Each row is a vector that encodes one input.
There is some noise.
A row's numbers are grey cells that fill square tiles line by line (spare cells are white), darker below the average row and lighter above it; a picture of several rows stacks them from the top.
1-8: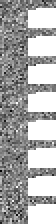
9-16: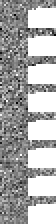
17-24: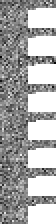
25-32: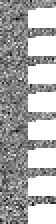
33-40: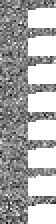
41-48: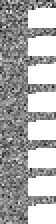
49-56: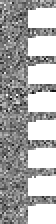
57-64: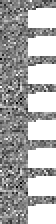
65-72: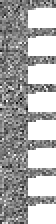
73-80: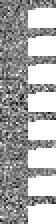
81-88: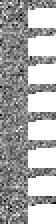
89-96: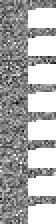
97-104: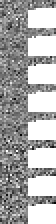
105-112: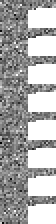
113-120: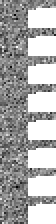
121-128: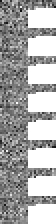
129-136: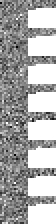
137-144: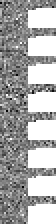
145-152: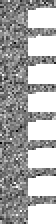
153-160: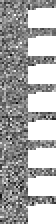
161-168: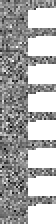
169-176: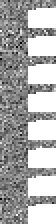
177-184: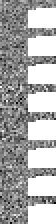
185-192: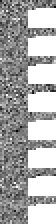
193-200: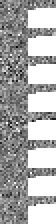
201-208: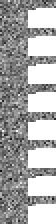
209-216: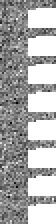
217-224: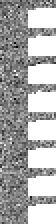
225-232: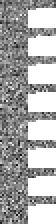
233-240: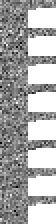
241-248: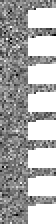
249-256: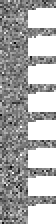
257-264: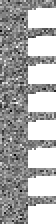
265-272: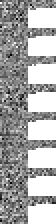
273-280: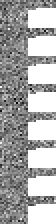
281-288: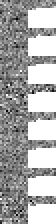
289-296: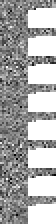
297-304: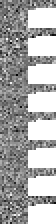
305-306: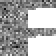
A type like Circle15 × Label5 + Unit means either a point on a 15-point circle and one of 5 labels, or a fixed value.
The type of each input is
Bool × Circle8 × (Line7 + List3(Line11)).
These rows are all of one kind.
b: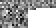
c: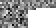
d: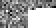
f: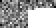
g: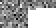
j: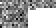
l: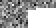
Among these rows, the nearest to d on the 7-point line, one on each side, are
g and j.
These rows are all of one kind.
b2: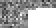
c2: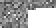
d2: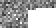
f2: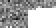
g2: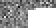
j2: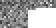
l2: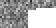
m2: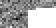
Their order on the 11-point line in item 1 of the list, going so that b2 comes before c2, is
j2, d2, l2, b2, f2, g2, c2, m2.
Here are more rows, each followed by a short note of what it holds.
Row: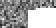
a point on an 8-point circle and a true/false value, together with the empty list
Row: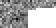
a point on an 8-point circle and a true/false value, together with a list of two items
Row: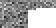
a point on an 8-point circle and a true/false value, together with the empty list
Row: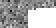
a point on an 8-point circle and a true/false value, together with a list of three items
